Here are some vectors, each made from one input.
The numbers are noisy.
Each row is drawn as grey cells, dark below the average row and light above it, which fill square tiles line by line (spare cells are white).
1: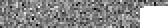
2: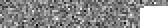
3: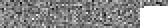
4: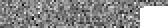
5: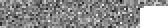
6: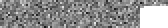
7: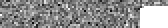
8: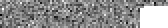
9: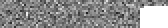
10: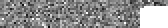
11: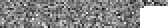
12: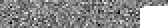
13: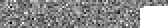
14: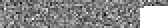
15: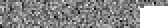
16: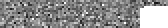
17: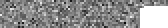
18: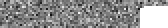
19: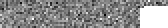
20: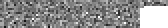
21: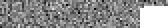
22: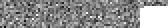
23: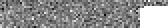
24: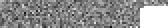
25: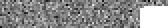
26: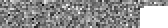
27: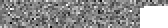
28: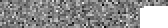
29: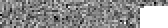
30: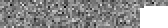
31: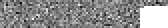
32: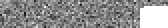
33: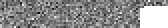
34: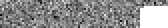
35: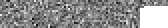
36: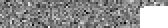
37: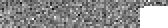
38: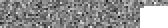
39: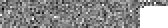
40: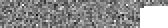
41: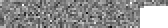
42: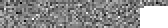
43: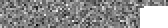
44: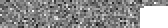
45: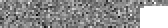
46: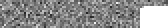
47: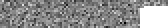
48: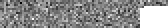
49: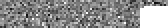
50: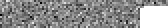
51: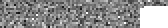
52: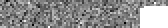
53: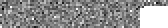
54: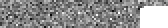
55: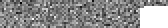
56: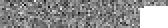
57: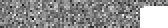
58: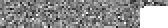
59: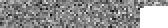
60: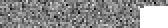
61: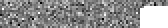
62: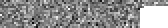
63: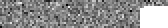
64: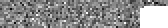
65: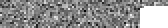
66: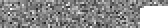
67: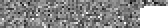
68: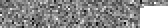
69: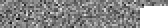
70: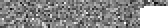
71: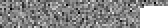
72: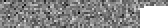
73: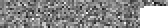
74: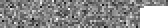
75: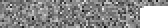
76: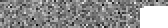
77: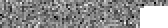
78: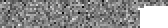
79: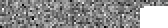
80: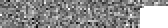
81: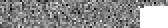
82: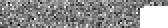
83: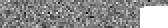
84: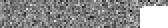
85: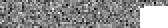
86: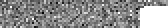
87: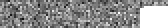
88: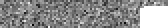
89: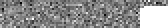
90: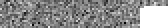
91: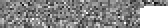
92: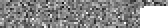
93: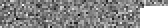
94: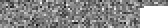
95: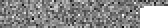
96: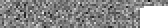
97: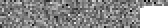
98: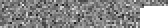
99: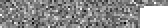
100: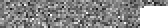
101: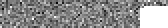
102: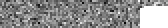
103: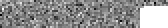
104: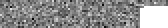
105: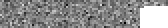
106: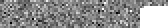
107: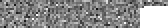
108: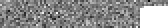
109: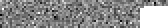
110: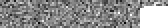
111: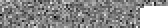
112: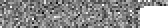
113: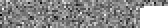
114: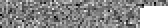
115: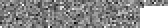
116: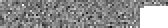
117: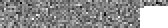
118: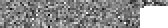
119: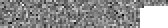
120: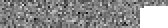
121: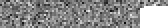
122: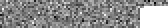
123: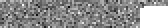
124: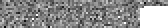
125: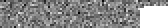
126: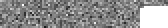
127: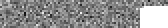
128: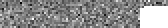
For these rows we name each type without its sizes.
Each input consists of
a point on a line, together with either a fixed value, or three true/false values.
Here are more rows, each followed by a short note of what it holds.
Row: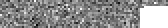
a point on a line and three true/false values
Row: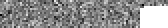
a point on a line and three true/false values
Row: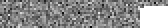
a point on a line and three true/false values
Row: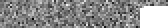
a point on a line and three true/false values
